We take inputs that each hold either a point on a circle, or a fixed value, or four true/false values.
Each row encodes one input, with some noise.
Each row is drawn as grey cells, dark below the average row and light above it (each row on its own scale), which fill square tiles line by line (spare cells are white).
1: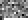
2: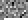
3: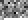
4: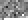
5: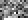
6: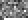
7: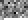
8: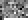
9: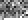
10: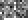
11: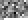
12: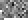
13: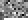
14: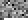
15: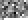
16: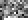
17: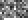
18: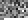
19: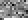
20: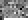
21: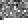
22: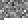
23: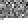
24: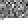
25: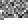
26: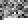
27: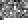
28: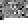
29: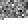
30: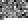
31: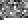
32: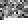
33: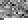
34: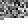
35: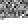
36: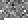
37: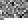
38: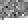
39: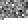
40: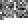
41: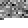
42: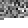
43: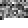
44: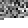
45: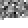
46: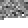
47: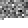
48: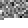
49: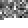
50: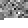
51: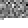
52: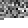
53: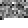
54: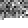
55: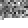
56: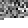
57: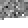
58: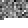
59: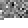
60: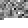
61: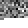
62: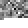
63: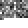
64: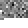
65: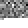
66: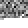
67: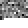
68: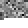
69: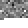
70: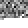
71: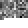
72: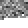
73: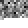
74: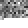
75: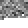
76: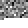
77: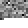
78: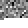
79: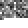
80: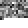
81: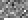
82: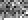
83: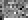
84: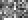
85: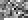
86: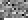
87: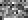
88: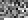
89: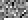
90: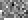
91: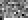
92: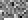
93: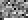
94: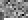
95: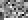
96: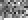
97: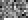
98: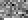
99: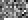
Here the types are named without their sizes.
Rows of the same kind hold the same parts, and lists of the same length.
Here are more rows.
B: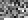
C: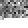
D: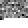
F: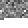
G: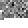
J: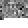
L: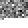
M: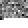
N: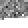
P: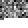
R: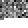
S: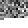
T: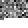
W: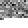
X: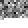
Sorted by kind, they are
B, S
C, L, N, X
D, F, G, J, M, P, R, T, W

